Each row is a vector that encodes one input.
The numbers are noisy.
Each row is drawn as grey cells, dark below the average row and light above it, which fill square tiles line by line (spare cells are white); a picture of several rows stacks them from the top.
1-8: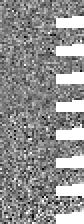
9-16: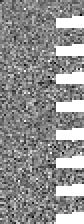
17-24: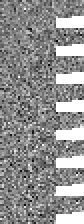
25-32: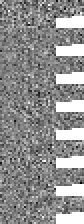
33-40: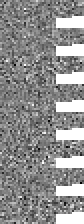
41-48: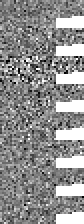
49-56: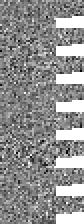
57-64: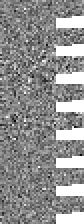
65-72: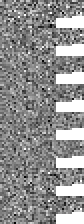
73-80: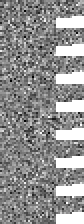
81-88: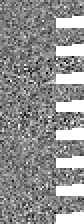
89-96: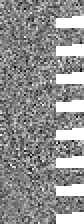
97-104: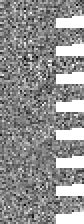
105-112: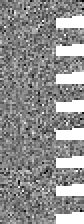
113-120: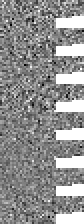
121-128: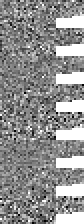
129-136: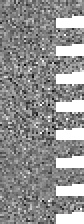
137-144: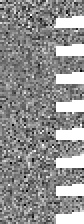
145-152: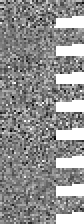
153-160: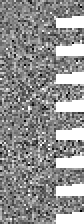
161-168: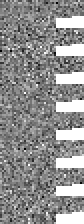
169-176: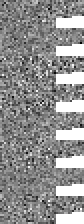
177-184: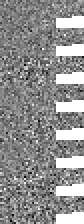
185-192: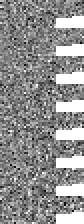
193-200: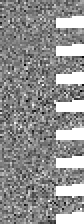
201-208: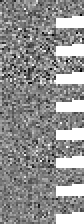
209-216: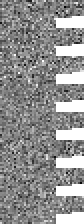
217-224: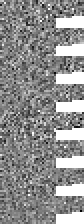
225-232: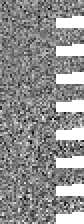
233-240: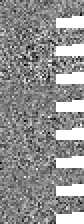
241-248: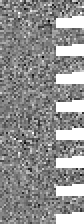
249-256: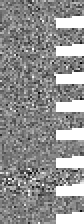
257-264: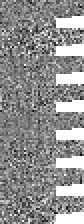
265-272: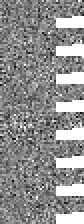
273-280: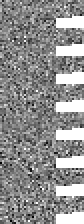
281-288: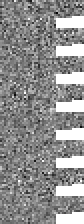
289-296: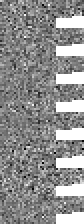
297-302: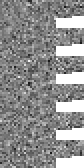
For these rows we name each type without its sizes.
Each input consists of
either four true/false values, or a list of points on a line.
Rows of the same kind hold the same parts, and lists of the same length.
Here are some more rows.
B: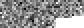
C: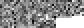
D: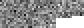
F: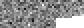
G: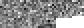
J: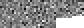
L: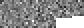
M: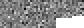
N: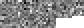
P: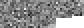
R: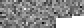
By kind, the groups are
B, C, F, G, N
D, P, R
J, M
L

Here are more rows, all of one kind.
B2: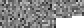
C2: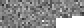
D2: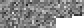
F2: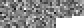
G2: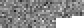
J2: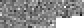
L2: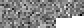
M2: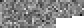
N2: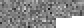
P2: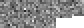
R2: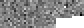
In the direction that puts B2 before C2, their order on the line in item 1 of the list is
D2, F2, P2, M2, R2, L2, N2, B2, C2, G2, J2.
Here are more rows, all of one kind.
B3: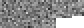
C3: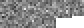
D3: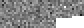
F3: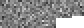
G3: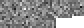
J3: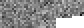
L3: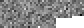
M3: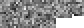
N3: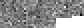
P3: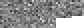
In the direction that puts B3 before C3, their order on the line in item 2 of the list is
B3, M3, G3, F3, D3, C3, L3, P3, J3, N3.
